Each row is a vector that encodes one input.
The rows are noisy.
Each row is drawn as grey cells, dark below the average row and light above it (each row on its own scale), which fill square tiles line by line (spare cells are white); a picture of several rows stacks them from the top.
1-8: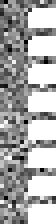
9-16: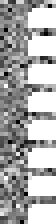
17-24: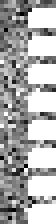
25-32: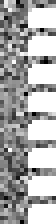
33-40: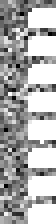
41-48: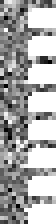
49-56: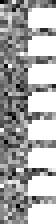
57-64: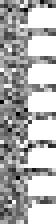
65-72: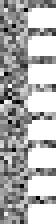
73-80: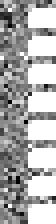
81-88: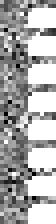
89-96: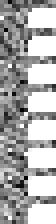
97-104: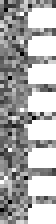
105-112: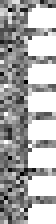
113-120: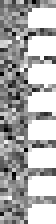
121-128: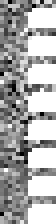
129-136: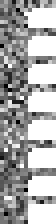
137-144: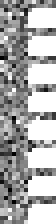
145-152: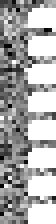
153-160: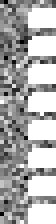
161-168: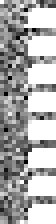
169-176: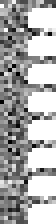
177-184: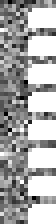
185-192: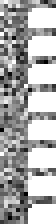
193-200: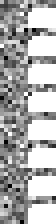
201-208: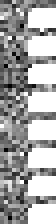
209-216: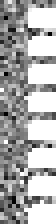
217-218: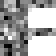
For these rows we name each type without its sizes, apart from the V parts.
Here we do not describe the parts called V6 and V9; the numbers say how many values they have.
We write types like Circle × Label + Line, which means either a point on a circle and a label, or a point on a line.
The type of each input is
Bool × (Line × Tree + V6) + V9.
